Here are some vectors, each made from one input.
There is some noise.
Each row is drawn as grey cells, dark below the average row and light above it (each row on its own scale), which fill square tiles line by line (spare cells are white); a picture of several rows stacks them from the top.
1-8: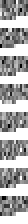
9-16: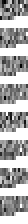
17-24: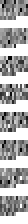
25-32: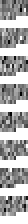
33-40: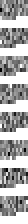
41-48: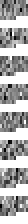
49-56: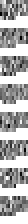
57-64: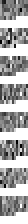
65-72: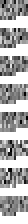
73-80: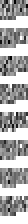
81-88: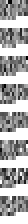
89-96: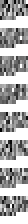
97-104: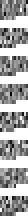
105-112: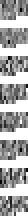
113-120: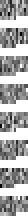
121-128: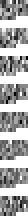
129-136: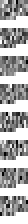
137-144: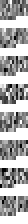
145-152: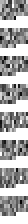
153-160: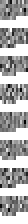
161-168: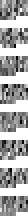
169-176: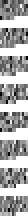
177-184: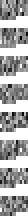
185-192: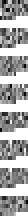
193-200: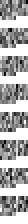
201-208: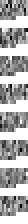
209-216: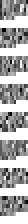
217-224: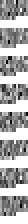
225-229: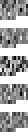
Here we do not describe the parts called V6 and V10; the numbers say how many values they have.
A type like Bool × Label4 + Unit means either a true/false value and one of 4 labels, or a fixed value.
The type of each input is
Bool × V6 + Tree9 × V10.
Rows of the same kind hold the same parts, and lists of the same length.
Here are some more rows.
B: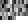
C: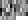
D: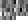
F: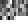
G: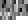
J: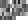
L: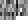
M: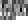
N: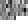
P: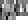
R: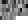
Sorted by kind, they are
B, D, F, G, J, M, R
C, L, N, P

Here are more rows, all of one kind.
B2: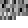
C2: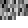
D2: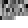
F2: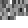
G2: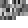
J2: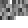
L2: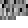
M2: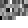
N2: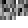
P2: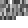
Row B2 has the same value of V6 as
C2, L2, M2 and P2.
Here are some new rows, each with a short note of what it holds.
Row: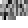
a node of a 9-node tree and a value of V10
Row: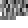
a true/false value and a value of V6
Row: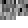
a true/false value and a value of V6
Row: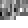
a node of a 9-node tree and a value of V10
